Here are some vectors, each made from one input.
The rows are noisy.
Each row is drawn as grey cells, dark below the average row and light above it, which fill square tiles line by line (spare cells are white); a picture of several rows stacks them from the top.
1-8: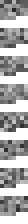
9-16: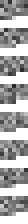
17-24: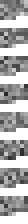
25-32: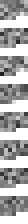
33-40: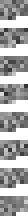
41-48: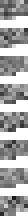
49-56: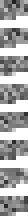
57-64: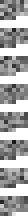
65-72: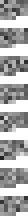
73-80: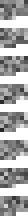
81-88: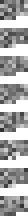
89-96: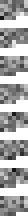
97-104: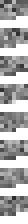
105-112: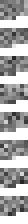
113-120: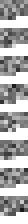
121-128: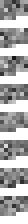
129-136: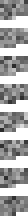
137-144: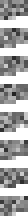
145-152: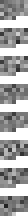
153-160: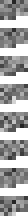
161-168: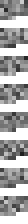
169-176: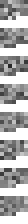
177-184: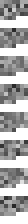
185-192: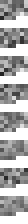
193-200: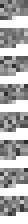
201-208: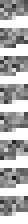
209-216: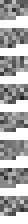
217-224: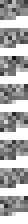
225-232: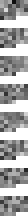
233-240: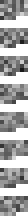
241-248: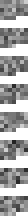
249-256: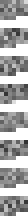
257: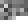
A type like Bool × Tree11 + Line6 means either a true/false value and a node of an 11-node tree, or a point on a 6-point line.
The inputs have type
Bool × Bool × Bool × Bool + List2(Circle8).
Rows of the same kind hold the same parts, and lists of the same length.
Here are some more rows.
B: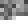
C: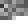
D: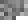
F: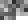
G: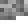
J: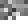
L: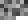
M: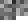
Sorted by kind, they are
B, C
D, F, G, M
J
L

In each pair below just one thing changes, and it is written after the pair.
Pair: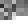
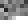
the place on the 8-point circle in item 1 of the list
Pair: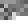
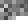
the place on the 8-point circle in item 2 of the list
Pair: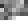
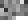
the place on the 8-point circle in item 1 of the list
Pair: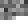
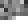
the place on the 8-point circle in item 2 of the list
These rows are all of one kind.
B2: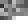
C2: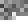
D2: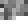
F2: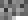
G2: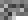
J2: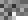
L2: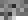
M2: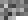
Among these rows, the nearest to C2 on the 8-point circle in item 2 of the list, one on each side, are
D2 and J2.
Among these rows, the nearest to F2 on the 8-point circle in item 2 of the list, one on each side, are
G2 and L2.
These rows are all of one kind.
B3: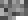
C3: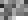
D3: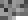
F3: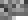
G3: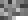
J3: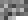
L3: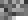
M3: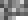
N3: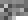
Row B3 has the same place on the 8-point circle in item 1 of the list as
F3 and L3.
